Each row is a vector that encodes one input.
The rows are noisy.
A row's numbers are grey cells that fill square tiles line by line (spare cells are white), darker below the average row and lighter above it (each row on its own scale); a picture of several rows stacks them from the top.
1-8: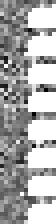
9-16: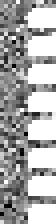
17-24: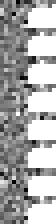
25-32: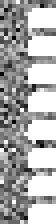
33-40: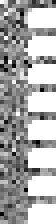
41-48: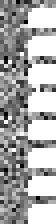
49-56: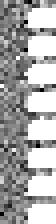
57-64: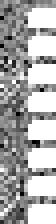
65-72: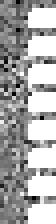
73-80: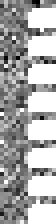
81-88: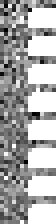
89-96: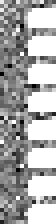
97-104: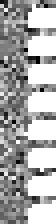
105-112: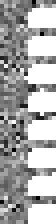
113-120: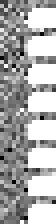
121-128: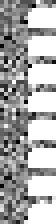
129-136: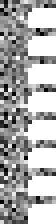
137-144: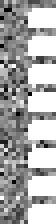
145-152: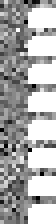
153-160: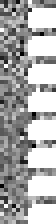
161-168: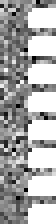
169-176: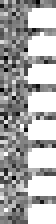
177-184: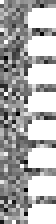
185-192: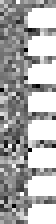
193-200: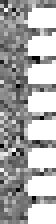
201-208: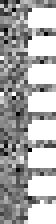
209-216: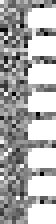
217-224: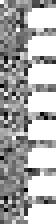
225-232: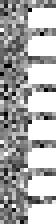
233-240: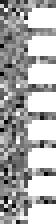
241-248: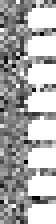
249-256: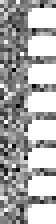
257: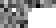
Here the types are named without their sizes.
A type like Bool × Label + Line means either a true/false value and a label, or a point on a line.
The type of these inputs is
List(Circle) + Tree × Tree.
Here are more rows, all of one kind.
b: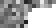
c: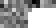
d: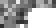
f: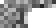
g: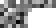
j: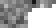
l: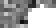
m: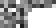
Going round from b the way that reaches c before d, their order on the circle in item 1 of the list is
b, c, m, f, g, d, l, j.
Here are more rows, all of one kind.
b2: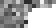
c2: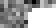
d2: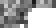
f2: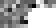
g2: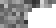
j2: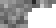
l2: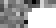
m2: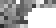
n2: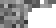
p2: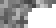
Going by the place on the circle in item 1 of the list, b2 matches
c2, g2, l2 and n2.
